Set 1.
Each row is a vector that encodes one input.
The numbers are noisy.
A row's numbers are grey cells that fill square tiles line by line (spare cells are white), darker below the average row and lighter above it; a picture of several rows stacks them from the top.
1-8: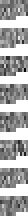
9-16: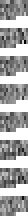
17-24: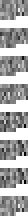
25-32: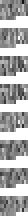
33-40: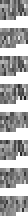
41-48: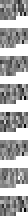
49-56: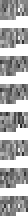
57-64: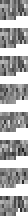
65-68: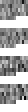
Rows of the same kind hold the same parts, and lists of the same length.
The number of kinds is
2.
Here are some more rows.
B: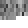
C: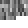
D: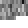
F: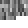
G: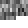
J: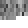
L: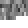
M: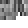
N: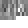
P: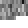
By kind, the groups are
B, D, J, L, N, P
C, F, G, M

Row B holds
three true/false values.
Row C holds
a point on a 6-point line.
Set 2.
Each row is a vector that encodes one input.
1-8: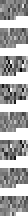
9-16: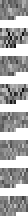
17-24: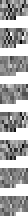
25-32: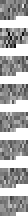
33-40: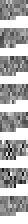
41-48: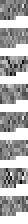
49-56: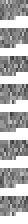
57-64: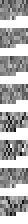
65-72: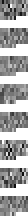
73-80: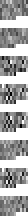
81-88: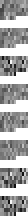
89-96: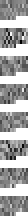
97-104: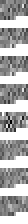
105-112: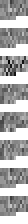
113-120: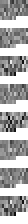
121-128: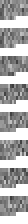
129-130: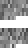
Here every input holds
either a point on a 6-point circle, or a node of a 16-node tree.
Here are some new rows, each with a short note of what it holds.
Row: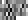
a point on a 6-point circle
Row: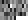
a point on a 6-point circle
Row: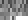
a node of a 16-node tree
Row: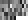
a point on a 6-point circle
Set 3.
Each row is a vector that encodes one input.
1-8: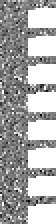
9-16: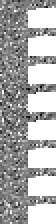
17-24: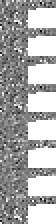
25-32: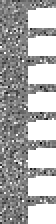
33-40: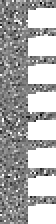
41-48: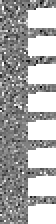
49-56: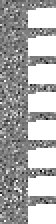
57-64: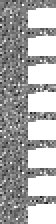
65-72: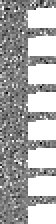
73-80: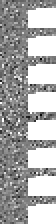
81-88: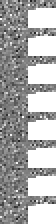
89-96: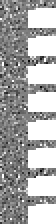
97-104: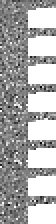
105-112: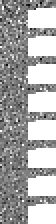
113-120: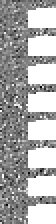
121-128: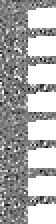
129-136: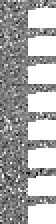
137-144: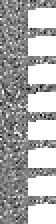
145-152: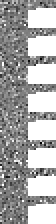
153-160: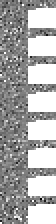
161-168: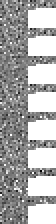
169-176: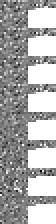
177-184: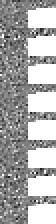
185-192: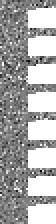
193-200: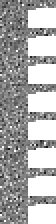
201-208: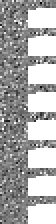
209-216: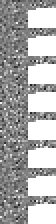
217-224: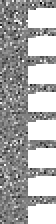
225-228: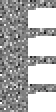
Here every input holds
a point on a 10-point line and a true/false value.
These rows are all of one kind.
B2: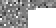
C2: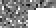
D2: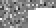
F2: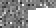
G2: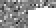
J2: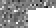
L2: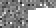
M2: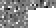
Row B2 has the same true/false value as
D2 and G2.
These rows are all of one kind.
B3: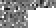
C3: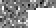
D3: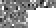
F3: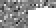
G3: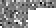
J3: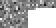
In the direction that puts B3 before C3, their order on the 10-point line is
F3, J3, B3, D3, C3, G3.
